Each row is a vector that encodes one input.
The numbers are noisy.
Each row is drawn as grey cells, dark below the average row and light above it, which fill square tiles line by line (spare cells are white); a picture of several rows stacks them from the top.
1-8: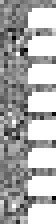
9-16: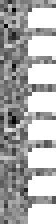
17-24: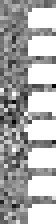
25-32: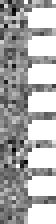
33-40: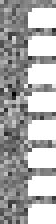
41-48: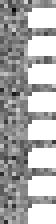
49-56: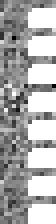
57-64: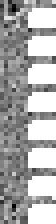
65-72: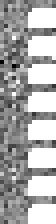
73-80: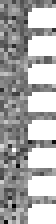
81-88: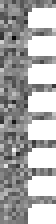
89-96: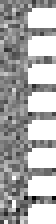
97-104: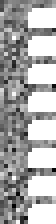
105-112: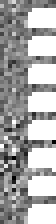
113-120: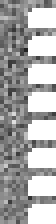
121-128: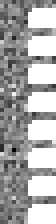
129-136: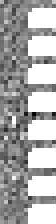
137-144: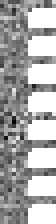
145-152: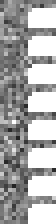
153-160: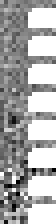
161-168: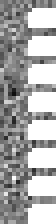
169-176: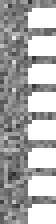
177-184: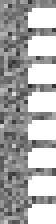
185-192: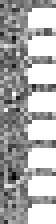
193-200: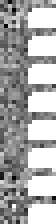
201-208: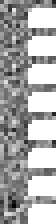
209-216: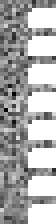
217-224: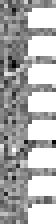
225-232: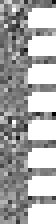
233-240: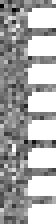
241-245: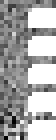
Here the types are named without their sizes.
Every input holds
a label.
